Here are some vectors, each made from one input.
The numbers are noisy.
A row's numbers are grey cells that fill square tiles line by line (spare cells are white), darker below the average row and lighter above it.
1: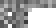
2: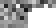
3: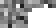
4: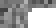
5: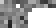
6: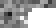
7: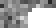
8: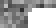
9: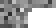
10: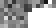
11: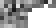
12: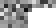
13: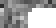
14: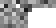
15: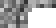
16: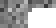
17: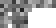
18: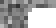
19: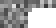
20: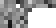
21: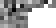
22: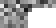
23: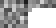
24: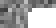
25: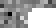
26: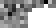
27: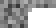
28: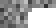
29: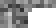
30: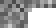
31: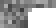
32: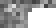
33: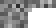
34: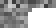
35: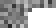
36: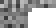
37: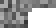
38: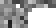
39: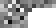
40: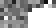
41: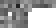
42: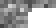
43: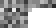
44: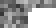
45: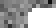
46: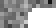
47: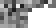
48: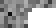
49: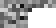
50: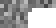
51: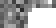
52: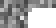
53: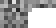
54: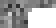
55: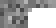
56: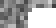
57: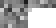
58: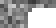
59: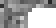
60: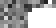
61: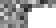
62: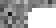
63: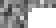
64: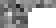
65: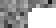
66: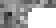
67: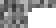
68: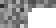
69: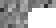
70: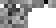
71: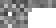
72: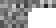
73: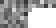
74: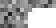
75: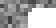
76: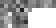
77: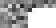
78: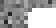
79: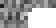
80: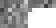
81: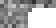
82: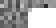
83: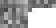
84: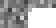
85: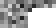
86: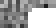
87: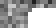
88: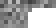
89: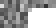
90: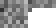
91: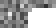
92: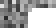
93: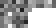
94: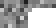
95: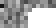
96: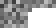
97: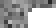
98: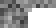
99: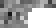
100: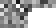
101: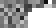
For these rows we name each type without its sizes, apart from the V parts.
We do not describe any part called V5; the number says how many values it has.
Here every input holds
a point on a line, together with either four true/false values, or a value of V5.
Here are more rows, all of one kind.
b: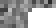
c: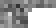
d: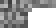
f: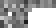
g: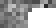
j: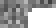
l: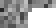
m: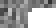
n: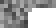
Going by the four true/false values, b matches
j and m.
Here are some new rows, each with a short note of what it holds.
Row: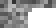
a point on a line and four true/false values
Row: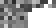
a point on a line and a value of V5
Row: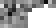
a point on a line and a value of V5
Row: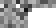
a point on a line and a value of V5
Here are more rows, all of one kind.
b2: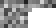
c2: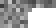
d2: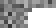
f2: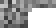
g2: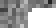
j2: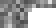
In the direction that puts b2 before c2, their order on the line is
f2, b2, g2, c2, j2, d2.
